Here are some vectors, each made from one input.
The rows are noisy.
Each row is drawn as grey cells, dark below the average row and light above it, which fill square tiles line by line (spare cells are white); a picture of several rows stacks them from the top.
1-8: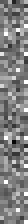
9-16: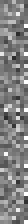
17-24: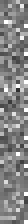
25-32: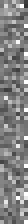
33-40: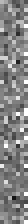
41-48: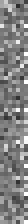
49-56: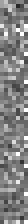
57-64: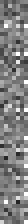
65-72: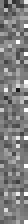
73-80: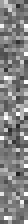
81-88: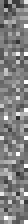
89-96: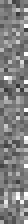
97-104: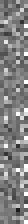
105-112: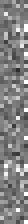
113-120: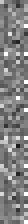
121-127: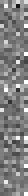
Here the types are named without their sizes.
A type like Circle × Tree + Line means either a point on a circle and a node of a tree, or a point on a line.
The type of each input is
Bool × Bool × Bool + Line.
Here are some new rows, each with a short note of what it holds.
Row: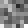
a point on a line
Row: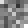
a point on a line
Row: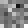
a point on a line
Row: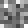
a point on a line
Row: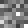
three true/false values
